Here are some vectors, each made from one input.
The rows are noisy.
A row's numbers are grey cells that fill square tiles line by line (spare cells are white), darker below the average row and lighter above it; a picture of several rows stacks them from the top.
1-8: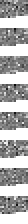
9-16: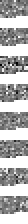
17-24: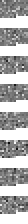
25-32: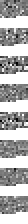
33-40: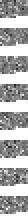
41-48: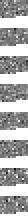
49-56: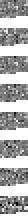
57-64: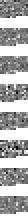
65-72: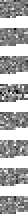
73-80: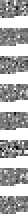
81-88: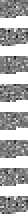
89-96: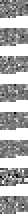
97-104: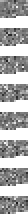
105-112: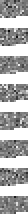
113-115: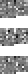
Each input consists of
a list of up to three points on a 6-point line.
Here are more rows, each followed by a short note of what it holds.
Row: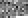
a list of one item
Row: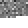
a list of one item
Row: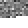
a list of one item
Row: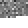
a list of one item
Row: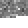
a list of two items
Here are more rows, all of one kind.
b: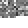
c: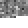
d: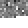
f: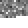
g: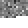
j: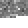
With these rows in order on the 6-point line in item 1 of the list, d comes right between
c and g.
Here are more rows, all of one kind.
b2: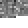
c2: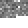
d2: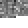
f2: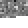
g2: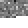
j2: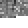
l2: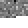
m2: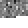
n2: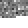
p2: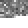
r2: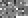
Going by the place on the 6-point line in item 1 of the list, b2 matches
d2, j2 and r2.
